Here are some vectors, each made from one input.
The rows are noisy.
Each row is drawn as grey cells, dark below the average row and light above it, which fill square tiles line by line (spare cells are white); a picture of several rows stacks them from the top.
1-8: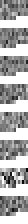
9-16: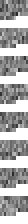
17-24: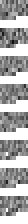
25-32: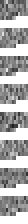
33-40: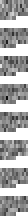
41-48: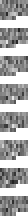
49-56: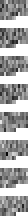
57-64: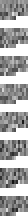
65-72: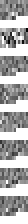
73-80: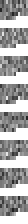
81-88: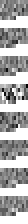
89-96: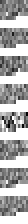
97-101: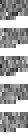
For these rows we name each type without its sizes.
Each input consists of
a list of points on a circle.
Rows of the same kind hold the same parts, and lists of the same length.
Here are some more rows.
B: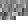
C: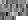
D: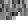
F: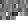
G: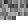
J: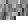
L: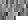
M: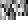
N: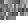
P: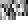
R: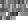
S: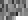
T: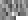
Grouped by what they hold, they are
B, C, G, J, L, T
D, F, N, R, S
M, P

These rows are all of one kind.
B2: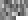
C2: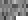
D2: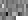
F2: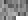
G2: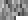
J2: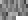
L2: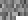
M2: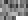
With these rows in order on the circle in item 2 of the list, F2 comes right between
B2 and M2.
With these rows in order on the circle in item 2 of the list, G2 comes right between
C2 and L2.
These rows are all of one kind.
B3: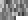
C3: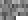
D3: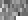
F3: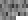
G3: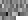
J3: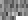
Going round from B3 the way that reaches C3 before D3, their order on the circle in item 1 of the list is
B3, G3, J3, F3, C3, D3.
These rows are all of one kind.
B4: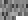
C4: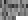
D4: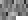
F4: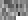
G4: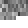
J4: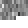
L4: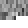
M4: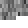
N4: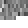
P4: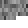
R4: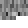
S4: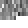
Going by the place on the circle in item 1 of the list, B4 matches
C4 and P4.
